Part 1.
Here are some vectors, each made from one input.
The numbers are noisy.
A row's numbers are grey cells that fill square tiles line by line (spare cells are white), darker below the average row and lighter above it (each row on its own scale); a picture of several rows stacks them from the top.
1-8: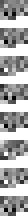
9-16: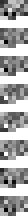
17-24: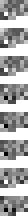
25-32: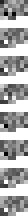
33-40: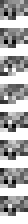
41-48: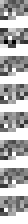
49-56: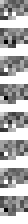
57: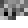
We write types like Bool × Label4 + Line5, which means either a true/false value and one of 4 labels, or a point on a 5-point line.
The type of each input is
Bool × Line6.
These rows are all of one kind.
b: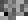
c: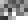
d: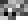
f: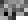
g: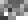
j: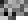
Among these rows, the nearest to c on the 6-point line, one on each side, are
b and g.
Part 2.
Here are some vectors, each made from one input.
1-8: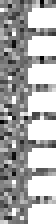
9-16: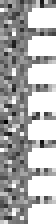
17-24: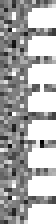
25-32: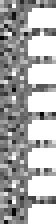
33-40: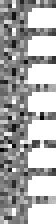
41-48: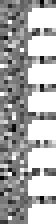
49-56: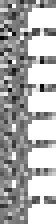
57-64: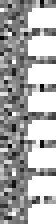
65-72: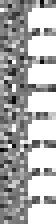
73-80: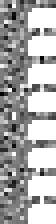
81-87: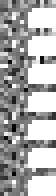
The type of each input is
Bool × Line7.
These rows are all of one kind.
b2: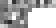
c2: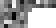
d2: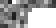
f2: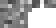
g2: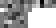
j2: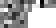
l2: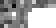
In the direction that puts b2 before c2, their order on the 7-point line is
l2, g2, j2, b2, c2, f2, d2.
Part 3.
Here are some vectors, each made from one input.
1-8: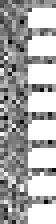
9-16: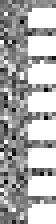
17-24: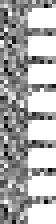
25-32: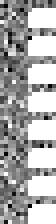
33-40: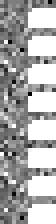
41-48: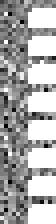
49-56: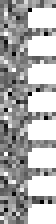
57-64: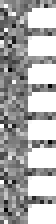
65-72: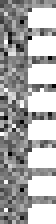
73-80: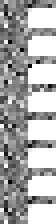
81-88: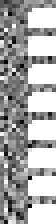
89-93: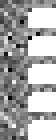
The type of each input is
Line10 + Line13.
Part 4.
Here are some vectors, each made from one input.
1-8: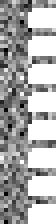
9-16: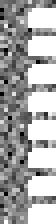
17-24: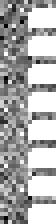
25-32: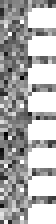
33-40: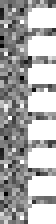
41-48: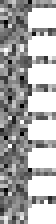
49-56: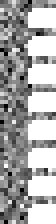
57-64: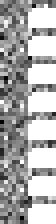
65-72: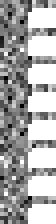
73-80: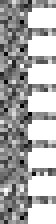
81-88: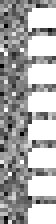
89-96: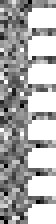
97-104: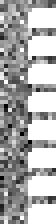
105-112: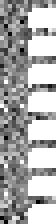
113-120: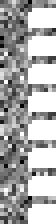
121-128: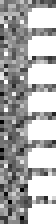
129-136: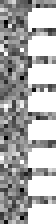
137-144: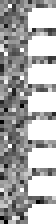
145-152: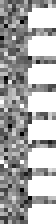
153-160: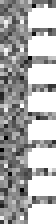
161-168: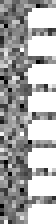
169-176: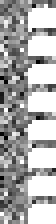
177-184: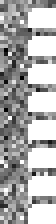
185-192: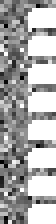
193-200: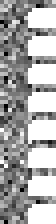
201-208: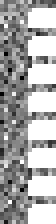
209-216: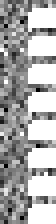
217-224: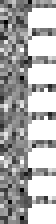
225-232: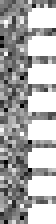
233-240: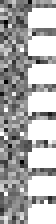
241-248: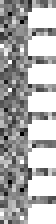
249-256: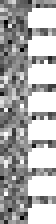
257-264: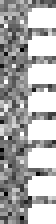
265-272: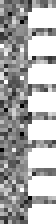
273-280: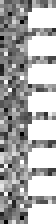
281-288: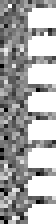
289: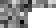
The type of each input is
Line13 + Line19.
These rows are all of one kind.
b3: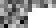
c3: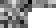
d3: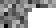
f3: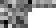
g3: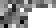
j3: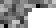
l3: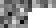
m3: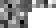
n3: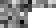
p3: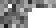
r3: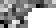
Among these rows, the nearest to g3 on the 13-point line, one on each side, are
b3 and p3.
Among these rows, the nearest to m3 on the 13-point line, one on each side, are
l3 and n3.
